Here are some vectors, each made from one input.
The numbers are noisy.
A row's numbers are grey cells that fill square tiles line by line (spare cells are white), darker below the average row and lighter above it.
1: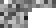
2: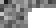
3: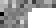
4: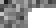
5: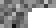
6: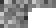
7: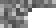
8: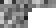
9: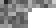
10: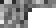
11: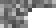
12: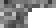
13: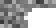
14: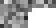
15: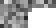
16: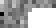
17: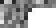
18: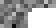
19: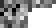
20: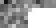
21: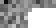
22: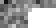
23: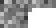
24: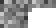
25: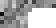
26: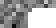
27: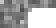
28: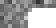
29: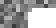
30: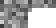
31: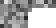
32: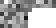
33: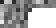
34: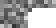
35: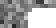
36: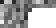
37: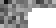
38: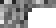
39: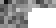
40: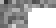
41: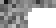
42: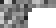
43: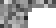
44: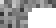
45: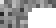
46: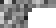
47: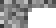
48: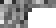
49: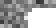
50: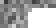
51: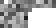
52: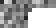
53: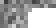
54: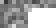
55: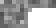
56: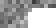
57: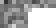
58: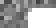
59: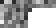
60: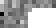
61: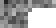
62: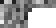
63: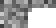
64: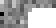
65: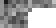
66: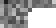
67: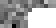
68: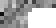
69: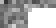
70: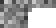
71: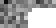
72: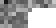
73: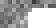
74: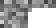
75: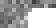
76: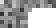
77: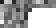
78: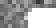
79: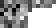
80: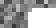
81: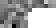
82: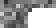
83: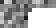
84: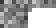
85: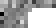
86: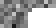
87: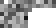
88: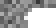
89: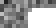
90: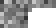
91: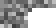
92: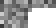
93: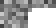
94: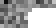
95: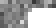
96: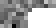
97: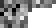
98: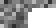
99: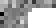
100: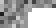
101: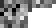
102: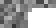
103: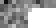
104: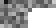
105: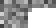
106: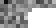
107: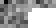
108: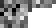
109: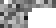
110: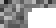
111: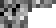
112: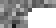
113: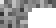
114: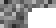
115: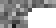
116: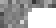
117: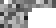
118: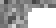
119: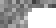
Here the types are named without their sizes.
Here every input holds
a list of points on a line.
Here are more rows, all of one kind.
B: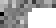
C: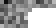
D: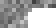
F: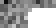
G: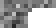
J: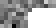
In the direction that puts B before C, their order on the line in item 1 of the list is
B, D, F, C, J, G.
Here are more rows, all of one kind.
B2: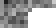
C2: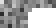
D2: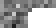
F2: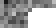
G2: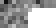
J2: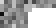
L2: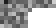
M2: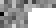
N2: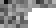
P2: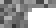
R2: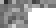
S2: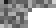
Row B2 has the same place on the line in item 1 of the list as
D2 and F2.
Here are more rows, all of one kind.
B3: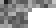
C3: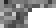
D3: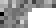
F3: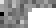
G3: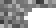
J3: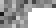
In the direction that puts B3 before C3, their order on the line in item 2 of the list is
B3, J3, G3, D3, F3, C3.
